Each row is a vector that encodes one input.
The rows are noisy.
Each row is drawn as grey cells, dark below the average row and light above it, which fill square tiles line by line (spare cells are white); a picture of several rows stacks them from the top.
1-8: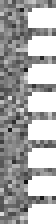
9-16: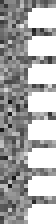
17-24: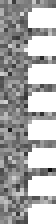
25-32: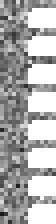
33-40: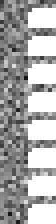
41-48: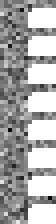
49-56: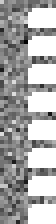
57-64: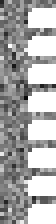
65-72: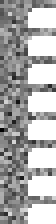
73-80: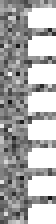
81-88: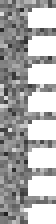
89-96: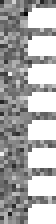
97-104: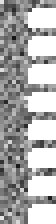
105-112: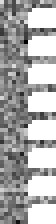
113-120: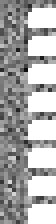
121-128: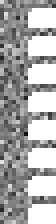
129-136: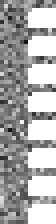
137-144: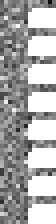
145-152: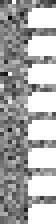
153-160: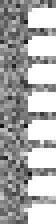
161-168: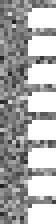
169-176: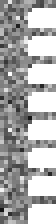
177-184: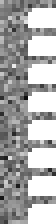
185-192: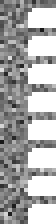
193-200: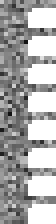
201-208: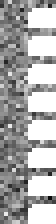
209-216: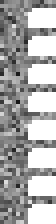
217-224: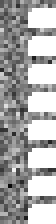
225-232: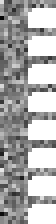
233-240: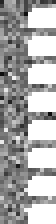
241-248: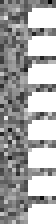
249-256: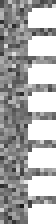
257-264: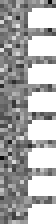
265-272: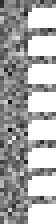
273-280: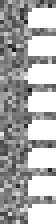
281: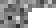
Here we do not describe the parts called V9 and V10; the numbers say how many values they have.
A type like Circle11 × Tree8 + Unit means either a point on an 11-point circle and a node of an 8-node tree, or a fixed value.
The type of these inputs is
Bool × (Line8 + V9) × V10.
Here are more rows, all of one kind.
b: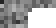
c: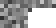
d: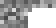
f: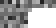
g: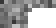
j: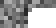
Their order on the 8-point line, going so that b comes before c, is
b, f, c, j, g, d.
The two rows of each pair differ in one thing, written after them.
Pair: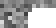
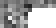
the place on the 8-point line
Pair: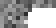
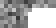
the value of V10
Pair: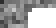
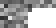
the true/false value
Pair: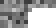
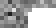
the true/false value
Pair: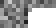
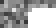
the value of V10
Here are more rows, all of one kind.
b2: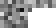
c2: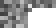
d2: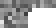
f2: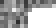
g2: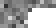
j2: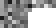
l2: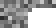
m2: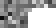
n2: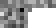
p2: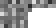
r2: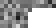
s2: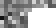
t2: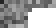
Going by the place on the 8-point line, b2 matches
d2 and s2.
